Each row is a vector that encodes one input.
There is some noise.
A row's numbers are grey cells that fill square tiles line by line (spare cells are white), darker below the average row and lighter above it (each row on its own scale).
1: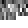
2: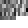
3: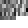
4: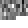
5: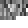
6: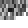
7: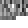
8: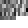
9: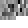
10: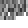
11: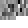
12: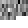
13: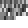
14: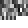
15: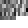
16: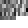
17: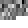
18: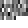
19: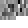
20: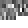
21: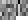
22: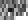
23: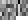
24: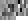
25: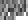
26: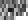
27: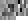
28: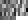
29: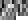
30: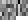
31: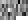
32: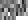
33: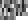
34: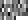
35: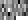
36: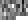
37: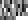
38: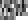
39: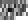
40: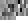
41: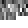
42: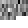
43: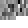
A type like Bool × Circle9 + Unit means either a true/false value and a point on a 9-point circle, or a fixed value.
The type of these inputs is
List2(Line5).
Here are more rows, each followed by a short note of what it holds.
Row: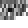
a list of two items
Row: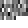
a list of one item
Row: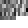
the empty list
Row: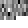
a list of one item
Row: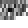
a list of two items
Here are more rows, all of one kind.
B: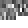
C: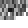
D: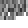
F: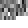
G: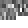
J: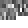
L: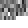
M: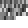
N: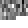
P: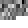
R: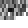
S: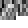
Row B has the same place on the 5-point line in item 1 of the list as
G, J and S.
